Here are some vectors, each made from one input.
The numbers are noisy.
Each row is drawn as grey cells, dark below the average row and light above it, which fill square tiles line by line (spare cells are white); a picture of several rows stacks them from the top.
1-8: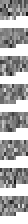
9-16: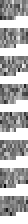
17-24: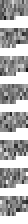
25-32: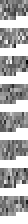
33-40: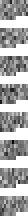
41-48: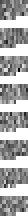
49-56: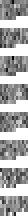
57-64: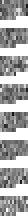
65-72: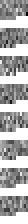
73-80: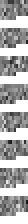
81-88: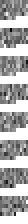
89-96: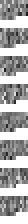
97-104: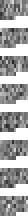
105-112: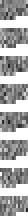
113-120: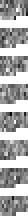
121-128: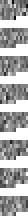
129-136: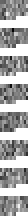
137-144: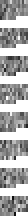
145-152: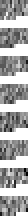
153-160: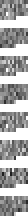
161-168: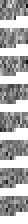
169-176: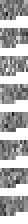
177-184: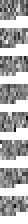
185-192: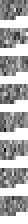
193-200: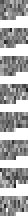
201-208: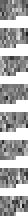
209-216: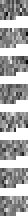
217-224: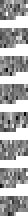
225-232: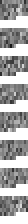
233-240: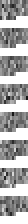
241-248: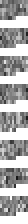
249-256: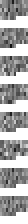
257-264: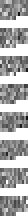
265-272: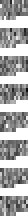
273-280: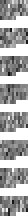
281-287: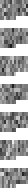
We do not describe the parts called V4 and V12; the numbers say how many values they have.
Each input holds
one of 9 labels and a value of V4, together with either a point on a 10-point circle, or a value of V12.
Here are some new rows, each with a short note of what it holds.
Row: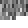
one of 9 labels, a value of V4 and a value of V12
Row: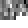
a point on a 10-point circle, one of 9 labels and a value of V4
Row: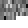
one of 9 labels, a value of V4 and a value of V12
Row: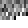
a point on a 10-point circle, one of 9 labels and a value of V4
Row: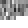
a point on a 10-point circle, one of 9 labels and a value of V4
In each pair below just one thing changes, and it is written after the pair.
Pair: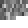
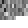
the value of V4
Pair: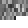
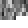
the label
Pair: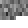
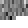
the value of V12
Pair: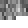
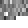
the label
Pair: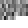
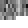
the label
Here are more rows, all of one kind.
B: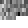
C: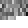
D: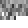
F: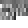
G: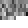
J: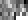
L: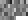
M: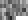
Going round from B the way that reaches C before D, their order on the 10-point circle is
B, F, L, C, D, G, M, J.
